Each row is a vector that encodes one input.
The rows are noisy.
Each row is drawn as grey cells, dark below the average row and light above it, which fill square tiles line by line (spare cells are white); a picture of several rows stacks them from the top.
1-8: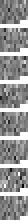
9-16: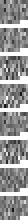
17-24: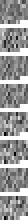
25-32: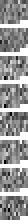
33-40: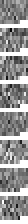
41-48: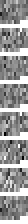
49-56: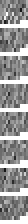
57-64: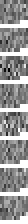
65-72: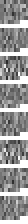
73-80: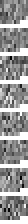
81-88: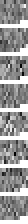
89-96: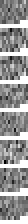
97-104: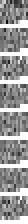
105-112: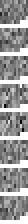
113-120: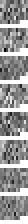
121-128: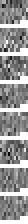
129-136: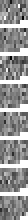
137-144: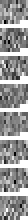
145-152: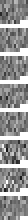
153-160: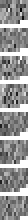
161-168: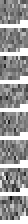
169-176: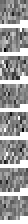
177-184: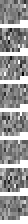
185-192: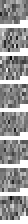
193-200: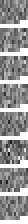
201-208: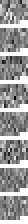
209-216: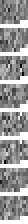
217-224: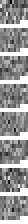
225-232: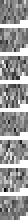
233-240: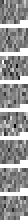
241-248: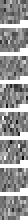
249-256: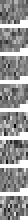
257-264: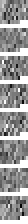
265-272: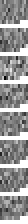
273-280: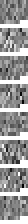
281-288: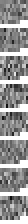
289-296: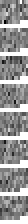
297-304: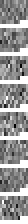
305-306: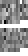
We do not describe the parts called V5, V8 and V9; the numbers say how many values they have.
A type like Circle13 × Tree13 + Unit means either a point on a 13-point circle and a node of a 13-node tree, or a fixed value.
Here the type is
Bool × Line11 + Circle11 + Tree10 × V5 × V9 + V8.
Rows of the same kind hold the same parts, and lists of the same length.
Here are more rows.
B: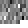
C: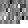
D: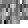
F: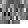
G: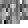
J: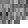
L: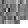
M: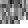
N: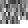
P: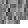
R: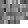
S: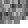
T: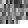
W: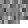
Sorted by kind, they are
B, C, D, G
F, M, N, T
J, L, P, S
R, W

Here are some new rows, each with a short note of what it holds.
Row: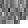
a point on an 11-point line and a true/false value
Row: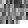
a point on an 11-point circle
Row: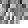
a value of V8
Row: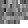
a node of a 10-node tree, a value of V5 and a value of V9
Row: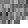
a point on an 11-point line and a true/false value
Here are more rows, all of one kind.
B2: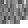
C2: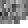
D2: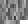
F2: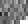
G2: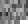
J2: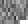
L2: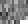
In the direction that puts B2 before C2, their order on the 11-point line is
B2, F2, J2, C2, L2, G2, D2.
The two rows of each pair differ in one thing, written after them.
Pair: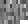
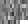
the node of the tree
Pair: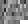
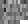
the value of V5
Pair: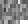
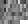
the node of the tree
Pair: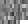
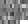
the value of V5
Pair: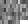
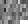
the value of V9
